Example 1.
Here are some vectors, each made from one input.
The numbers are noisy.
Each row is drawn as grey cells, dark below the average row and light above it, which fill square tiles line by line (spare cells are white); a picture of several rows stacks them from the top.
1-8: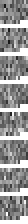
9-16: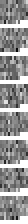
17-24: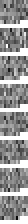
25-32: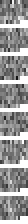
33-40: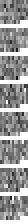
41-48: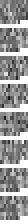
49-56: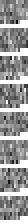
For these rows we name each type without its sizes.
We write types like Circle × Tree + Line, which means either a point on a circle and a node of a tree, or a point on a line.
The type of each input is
Label + Tree.
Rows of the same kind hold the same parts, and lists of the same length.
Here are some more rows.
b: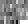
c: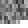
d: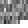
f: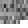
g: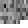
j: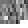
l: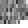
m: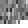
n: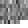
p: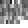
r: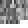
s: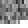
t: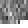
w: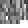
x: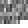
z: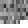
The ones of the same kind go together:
b, j, p, r, w
c, d, f, g, l, m, n, s, t, x, z

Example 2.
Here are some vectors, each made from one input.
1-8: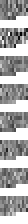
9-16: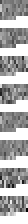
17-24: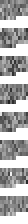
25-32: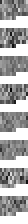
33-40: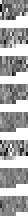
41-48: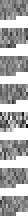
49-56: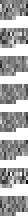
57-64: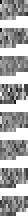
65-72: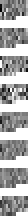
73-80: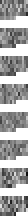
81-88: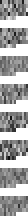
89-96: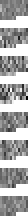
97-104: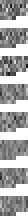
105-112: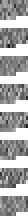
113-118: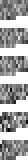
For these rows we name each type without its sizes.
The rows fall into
2 kinds.
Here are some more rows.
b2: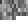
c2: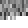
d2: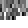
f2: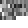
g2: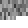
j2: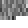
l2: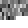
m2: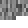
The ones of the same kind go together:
b2, c2, d2, f2, g2, l2
j2, m2

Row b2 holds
a point on a circle and a true/false value.
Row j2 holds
a fixed value.
